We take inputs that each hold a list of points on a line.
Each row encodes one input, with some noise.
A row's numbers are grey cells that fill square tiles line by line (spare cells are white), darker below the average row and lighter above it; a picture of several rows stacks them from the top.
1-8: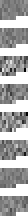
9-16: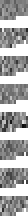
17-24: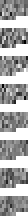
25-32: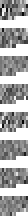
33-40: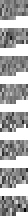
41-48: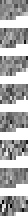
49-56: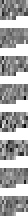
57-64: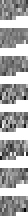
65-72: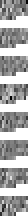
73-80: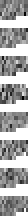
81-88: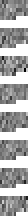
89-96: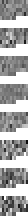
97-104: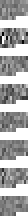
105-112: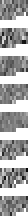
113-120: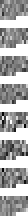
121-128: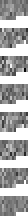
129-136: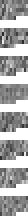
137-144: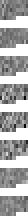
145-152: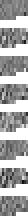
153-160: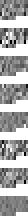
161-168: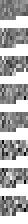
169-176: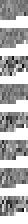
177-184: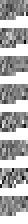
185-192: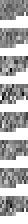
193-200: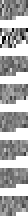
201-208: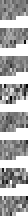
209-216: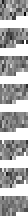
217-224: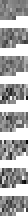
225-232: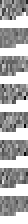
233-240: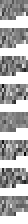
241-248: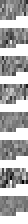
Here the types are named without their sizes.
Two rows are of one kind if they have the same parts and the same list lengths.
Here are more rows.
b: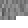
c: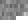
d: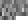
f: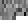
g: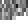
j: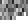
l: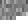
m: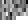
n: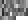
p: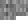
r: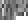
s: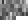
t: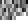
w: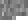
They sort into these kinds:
b, d, m, s, t, w
c, l, p
f, g, n, r
j

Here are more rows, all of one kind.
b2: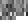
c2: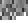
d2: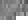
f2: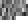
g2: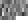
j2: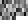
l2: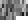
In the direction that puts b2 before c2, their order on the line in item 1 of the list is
b2, c2, d2, f2, j2, l2, g2.
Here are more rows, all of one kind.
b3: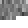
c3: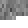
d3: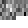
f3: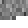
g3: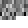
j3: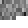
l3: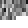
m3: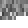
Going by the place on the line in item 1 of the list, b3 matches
d3 and l3.
